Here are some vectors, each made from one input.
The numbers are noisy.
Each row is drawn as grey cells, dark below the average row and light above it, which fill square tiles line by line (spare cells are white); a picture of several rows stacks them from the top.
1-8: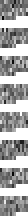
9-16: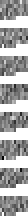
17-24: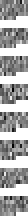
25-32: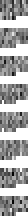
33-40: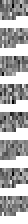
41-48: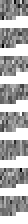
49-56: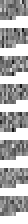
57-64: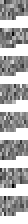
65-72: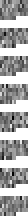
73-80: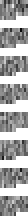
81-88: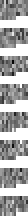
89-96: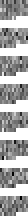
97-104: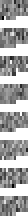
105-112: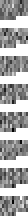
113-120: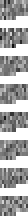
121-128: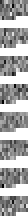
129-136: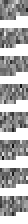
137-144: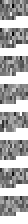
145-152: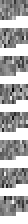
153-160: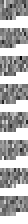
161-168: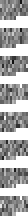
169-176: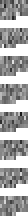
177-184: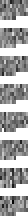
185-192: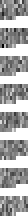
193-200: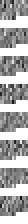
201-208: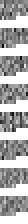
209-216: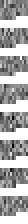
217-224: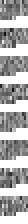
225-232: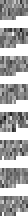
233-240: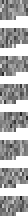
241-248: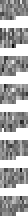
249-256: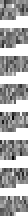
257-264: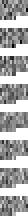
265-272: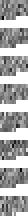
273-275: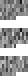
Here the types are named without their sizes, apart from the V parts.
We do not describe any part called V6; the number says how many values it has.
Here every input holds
a node of a tree and a true/false value, together with a list of values of V6.
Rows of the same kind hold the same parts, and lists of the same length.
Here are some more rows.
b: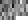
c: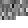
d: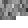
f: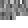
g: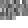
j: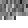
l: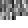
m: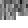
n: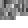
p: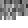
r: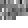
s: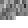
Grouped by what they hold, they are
b, c, l
d, n
f, g, j, m, p, r, s

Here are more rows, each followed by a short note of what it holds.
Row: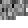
a node of a tree and a true/false value, together with the empty list
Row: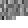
a node of a tree and a true/false value, together with a list of one item
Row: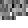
a node of a tree and a true/false value, together with the empty list
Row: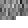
a node of a tree and a true/false value, together with a list of one item
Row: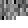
a node of a tree and a true/false value, together with a list of one item
